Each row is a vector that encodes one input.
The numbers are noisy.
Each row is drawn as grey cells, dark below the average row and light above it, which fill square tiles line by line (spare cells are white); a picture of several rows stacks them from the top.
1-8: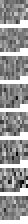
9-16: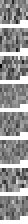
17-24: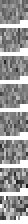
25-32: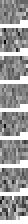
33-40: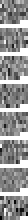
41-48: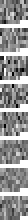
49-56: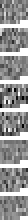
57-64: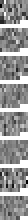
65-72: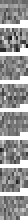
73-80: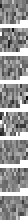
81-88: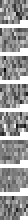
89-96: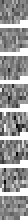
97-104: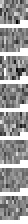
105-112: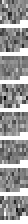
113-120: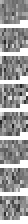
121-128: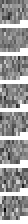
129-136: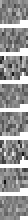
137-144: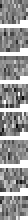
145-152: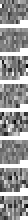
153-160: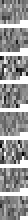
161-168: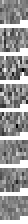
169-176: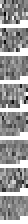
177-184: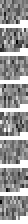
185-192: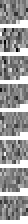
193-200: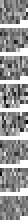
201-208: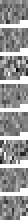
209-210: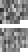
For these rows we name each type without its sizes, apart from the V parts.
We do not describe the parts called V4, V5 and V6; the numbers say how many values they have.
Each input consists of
either a point on a line, a node of a tree and four true/false values, or a value of V4, a value of V5 and a value of V6.
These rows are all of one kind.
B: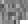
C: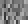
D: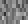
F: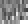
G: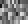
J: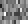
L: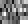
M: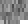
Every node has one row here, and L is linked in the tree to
C and J.
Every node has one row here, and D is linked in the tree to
G and J.
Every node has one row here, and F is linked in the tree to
J and M.
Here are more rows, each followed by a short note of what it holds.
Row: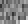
a point on a line, a node of a tree and four true/false values
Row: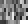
a value of V4, a value of V5 and a value of V6
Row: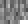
a point on a line, a node of a tree and four true/false values
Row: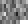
a point on a line, a node of a tree and four true/false values
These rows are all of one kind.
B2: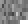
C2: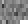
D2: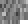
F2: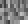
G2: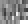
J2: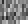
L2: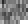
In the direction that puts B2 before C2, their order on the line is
B2, G2, J2, L2, C2, D2, F2.
